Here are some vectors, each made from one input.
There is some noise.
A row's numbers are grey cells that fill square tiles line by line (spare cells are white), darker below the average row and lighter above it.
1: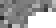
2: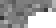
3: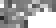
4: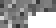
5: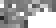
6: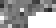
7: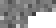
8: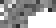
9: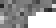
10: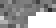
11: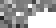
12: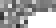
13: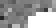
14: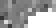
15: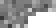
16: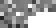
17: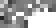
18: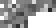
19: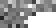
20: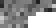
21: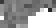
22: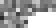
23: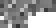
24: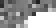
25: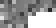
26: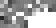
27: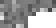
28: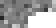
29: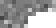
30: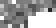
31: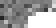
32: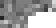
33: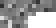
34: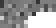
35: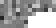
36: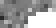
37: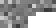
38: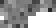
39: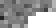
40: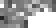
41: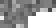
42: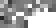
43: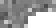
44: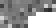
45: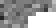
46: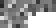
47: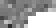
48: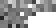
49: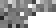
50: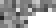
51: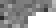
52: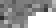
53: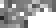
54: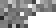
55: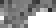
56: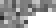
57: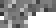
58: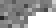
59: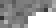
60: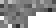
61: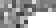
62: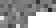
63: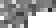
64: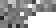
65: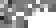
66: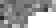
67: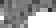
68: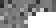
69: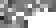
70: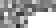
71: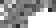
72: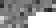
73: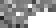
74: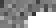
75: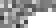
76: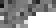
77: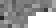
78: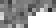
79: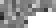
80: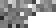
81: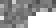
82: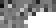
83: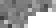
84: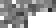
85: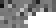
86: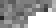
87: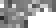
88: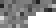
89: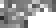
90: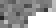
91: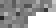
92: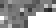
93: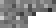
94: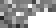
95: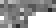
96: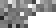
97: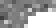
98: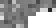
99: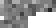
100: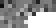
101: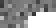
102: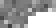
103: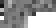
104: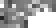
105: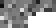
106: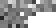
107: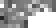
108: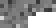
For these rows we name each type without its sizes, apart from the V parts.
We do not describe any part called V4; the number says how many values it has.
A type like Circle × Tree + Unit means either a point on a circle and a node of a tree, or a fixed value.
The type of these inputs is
Line × (Tree + Unit) + V4.
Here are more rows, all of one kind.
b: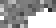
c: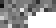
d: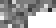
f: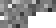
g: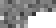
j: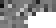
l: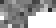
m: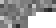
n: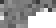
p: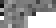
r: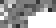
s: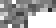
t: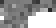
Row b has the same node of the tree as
l, n, r and t.
